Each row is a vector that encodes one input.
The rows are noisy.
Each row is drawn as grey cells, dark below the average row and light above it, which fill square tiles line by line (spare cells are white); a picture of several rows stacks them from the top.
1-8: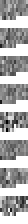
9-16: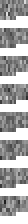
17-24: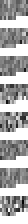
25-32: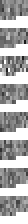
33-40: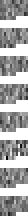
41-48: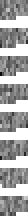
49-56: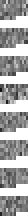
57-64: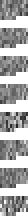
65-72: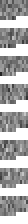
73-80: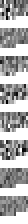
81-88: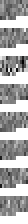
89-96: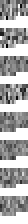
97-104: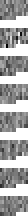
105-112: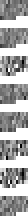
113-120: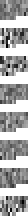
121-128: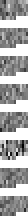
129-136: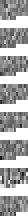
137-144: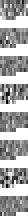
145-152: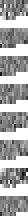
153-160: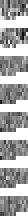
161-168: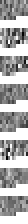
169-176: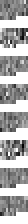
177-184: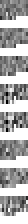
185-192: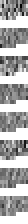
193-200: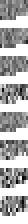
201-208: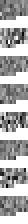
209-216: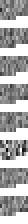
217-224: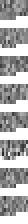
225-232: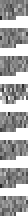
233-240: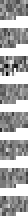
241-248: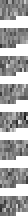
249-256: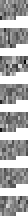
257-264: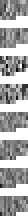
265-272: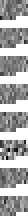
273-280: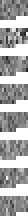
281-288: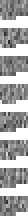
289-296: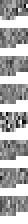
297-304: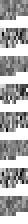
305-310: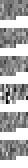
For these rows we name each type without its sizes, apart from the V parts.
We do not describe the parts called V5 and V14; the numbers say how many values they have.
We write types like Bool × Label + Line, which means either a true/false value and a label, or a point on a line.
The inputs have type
(Circle + Unit) × Line × V5 + V14.
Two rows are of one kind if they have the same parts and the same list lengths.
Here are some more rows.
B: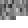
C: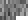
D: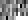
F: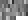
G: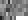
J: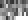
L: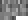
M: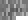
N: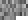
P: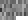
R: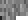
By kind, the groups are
B, F, L, M, P
C, G, N, R
D, J

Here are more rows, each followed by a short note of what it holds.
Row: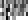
a value of V14
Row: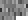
a point on a line and a value of V5
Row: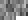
a point on a line and a value of V5
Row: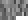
a point on a circle, a point on a line and a value of V5
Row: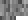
a point on a line and a value of V5
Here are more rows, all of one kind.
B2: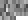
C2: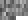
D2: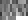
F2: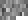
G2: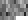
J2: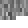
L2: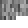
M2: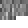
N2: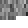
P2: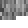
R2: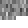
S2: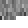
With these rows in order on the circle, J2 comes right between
L2 and R2.
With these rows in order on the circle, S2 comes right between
C2 and P2.
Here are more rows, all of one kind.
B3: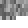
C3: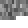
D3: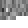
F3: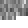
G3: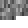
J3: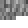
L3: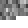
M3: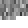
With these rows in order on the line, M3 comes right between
D3 and J3.
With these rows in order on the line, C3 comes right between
G3 and L3.
